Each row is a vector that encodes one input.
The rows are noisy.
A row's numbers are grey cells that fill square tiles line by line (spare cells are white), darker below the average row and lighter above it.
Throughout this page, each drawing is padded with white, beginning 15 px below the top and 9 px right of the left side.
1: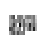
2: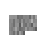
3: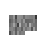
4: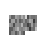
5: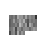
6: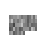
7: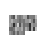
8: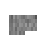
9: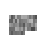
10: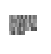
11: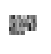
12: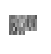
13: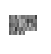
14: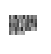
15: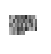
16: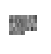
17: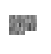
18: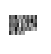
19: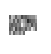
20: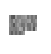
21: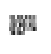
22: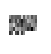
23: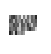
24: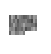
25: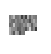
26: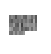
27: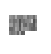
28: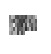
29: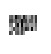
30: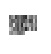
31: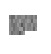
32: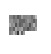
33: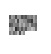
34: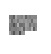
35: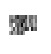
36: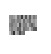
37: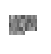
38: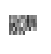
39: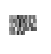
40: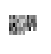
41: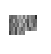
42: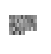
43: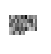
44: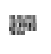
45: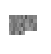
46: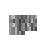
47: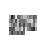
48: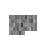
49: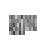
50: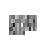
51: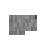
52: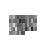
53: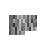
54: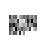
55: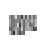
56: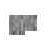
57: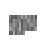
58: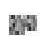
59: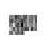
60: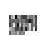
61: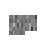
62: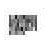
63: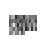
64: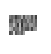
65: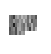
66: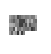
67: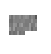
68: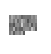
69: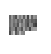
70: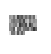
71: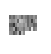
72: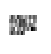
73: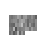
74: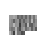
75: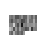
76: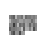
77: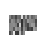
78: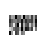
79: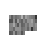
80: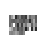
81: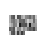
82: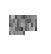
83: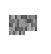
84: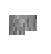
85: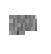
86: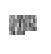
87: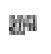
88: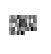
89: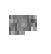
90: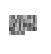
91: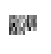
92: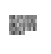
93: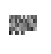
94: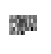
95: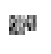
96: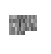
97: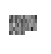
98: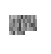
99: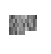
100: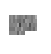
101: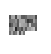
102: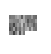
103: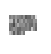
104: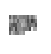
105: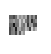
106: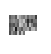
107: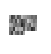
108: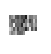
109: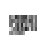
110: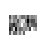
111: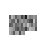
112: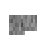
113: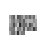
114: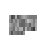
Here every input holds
a true/false value, together with either one of 8 labels, or a node of an 8-node tree.
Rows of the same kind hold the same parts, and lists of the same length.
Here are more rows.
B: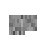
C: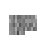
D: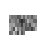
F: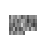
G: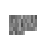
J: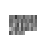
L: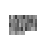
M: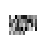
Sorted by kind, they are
B, G, J
C, D, F, L, M

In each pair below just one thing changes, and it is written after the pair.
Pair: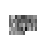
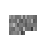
the label
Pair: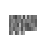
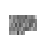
the label
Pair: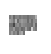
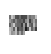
the label
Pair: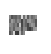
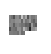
the label
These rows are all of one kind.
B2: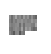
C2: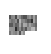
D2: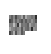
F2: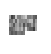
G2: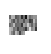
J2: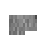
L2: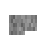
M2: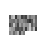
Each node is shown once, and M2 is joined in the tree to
B2 and G2.
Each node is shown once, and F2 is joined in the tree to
B2 and D2.
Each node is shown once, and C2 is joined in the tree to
B2.
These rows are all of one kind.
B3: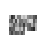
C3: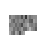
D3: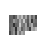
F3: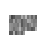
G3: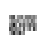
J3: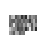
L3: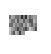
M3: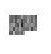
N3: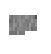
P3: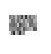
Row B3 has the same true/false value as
J3 and N3.
